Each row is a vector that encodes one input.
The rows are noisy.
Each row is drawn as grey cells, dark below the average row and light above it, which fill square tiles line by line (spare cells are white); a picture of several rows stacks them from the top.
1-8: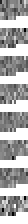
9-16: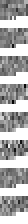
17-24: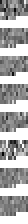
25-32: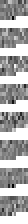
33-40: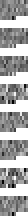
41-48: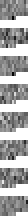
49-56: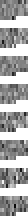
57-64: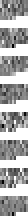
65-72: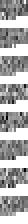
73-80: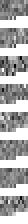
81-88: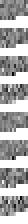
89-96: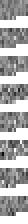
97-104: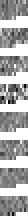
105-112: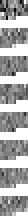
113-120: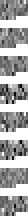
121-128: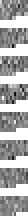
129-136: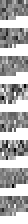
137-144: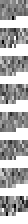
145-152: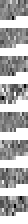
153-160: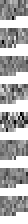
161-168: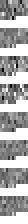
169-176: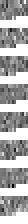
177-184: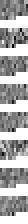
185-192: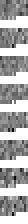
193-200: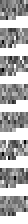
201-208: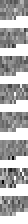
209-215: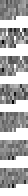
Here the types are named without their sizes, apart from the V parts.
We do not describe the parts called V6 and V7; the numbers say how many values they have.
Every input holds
a point on a line, together with either a fixed value, or four true/false values, or a value of V6 and a value of V7.
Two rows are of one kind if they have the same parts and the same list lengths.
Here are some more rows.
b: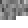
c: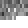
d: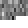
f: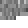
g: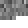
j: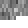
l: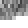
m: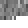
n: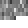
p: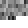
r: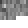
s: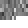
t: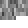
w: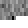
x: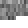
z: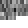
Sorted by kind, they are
b, c, f, g, j, m, n, r, s, t, z
d, p, w, x
l

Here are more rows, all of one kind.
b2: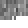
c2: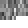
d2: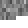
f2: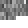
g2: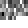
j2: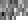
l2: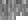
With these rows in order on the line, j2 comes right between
f2 and l2.
